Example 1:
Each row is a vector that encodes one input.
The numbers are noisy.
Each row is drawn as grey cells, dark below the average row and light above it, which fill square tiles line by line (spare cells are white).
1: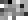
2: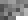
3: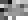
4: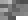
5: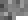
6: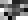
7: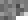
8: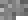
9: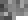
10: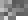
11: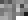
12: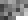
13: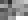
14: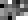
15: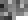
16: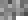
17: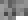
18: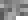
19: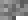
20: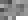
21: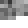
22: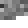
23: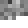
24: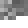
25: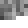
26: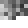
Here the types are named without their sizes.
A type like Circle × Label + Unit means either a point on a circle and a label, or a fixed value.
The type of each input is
Label.
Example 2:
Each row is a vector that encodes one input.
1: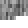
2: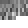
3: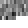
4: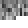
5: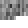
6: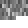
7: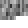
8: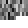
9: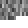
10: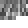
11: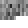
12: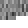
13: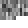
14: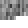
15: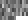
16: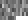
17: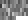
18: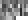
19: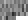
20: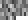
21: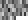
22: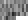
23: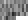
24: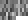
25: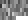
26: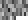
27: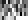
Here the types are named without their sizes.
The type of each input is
Circle.
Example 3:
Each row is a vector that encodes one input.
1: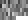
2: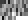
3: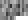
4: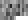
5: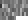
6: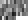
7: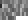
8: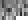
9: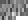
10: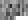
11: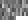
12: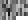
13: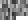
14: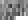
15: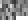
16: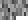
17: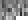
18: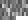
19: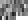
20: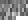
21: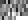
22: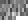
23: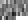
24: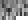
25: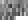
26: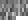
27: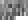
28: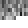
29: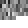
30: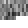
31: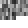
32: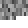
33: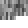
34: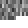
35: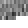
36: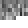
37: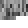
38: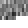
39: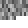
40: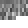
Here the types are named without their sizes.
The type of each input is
Circle.
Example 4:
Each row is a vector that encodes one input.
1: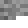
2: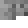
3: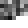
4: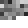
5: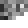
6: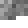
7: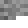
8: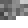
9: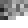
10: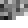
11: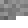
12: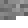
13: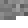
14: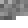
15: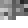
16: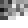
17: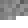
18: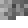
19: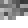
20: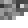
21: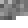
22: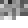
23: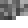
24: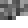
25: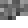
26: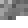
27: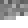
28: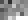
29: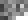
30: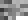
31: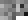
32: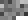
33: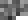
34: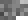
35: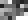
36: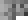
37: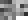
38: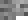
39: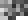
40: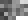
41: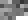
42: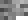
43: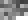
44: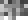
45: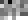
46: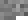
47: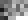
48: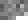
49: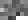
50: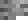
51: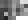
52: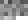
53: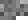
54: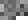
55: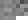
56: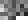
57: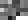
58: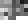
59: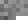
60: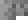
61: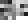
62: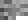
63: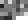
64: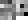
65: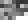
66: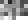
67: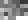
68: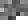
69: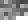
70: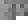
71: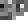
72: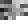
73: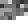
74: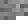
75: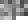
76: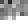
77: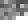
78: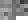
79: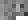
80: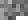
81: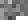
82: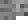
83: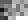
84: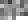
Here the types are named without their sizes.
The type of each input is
Line.
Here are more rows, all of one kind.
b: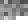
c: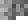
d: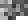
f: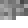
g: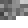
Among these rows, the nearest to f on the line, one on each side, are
b and c.
